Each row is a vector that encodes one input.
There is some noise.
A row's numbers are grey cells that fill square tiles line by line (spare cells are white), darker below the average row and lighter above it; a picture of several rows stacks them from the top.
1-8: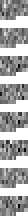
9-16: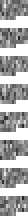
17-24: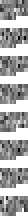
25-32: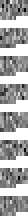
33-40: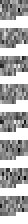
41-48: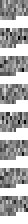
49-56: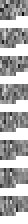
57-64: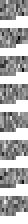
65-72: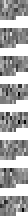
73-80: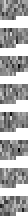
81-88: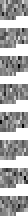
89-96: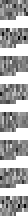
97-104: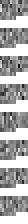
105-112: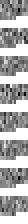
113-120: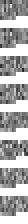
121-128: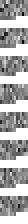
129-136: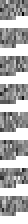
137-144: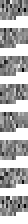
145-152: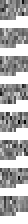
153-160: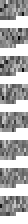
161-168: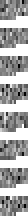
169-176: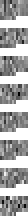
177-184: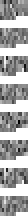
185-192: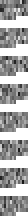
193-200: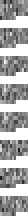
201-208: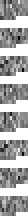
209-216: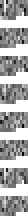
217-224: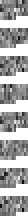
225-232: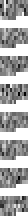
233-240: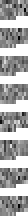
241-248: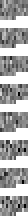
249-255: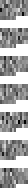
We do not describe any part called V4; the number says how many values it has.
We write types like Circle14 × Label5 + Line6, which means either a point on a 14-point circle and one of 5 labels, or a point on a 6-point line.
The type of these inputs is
(Bool × Circle10 + V4) × V4.
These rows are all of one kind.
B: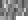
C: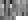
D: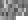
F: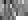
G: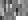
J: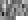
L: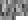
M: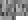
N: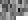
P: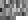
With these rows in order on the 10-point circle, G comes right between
D and P.
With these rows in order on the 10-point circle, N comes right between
B and M.
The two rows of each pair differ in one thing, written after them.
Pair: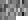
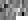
the true/false value
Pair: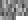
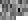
the value of V4
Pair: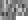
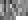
the value of V4
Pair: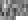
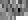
the value of V4
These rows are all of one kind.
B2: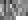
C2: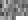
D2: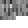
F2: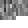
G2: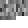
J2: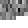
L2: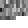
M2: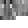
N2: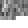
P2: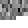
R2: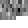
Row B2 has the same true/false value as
J2, L2, M2 and P2.
